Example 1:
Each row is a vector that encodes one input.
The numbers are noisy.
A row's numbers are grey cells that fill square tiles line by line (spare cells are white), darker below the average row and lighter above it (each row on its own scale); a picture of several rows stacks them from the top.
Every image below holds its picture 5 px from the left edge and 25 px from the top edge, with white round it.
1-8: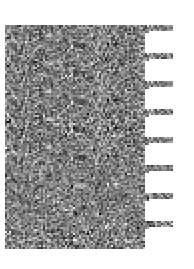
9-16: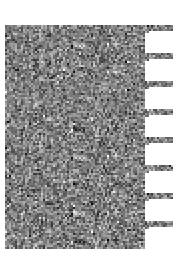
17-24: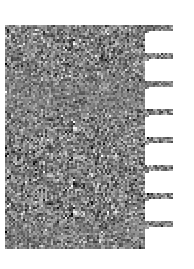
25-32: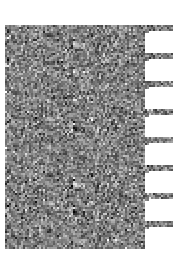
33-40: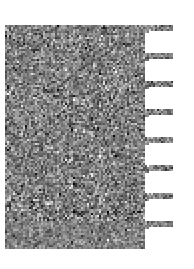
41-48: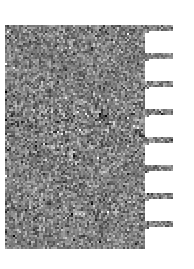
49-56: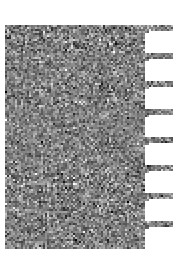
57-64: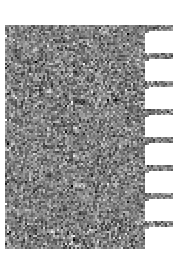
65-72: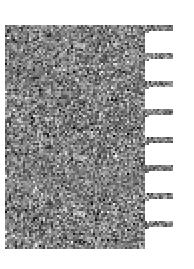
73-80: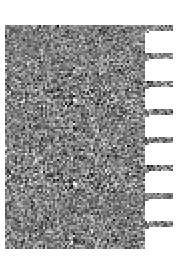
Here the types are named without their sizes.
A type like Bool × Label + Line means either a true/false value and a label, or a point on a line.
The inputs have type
List(Line).
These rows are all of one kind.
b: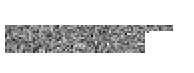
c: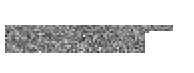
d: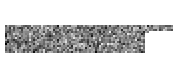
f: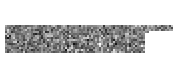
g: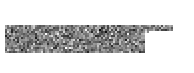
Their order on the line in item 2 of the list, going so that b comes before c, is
g, f, b, d, c.
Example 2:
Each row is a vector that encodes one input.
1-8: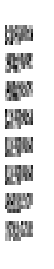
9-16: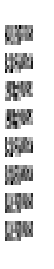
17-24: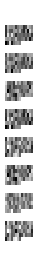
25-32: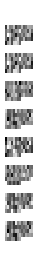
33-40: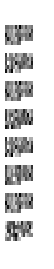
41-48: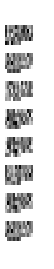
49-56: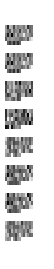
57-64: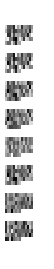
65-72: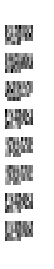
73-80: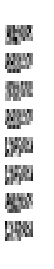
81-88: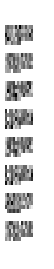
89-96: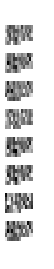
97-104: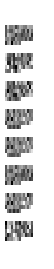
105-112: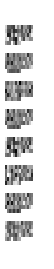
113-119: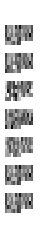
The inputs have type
Line8 + Line9.
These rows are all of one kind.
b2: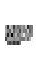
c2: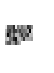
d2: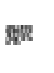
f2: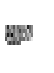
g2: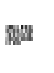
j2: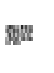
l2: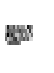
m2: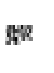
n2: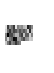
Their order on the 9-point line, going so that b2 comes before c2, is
b2, f2, l2, n2, c2, m2, d2, j2, g2.
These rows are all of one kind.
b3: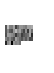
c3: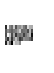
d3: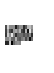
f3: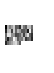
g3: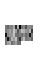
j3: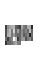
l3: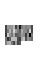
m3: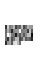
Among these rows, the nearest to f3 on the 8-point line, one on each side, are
j3 and m3.
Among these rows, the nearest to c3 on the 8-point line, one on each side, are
b3 and m3.
